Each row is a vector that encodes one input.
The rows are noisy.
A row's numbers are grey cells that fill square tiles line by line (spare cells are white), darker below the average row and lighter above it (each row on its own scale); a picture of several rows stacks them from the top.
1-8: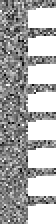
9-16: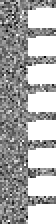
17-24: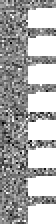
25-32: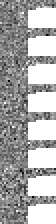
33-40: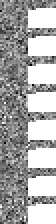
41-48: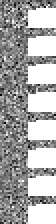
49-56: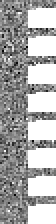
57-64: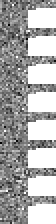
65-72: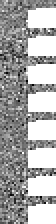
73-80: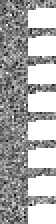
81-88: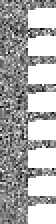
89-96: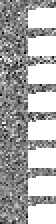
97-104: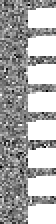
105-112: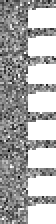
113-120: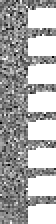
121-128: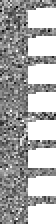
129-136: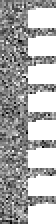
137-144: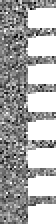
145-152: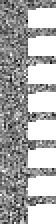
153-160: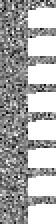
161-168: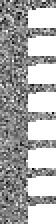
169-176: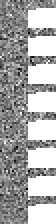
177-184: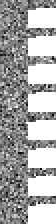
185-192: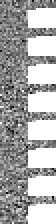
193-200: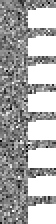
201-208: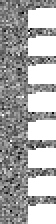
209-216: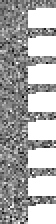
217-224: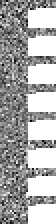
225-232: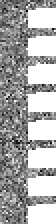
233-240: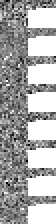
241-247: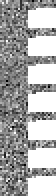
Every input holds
a point on a 7-point line, a node of a 13-node tree and four true/false values.
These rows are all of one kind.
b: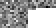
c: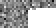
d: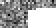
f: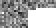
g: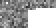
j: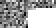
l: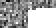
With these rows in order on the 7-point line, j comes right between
c and l.
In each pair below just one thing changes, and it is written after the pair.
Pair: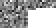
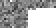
the place on the 7-point line
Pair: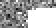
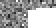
the place on the 7-point line
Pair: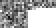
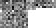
one of the four true/false values
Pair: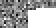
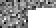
one of the four true/false values
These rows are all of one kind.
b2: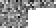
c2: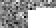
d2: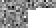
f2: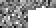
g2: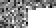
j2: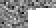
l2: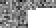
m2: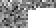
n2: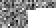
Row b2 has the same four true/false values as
f2 and m2.
